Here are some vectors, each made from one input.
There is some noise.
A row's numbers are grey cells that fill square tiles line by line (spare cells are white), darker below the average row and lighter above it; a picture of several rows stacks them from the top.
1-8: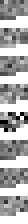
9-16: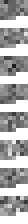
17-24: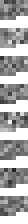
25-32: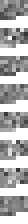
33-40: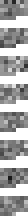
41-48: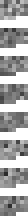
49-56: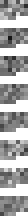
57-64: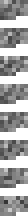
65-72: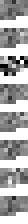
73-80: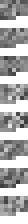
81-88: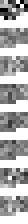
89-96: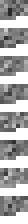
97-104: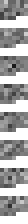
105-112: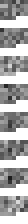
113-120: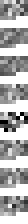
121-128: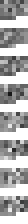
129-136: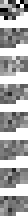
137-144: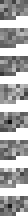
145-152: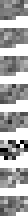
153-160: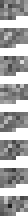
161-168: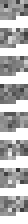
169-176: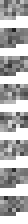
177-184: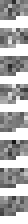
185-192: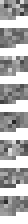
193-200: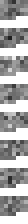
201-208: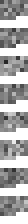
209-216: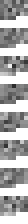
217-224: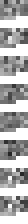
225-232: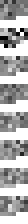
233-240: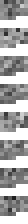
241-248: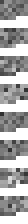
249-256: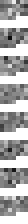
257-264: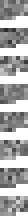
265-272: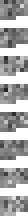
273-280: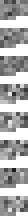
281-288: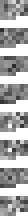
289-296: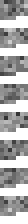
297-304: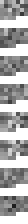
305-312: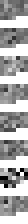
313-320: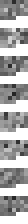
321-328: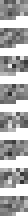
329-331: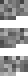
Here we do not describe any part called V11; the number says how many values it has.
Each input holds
a list of up to two items, each a true/false value and a value of V11.
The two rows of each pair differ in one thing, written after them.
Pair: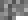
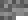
the value of V11 in item 2 of the list
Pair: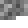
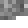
the true/false value in item 1 of the list
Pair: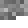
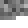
the value of V11 in item 1 of the list
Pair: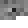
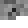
the value of V11 in item 2 of the list
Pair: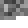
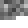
the true/false value in item 2 of the list
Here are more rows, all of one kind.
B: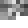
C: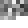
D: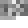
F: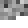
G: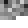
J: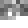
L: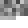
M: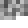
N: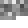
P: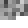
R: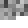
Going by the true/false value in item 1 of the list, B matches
C, D, J and N.
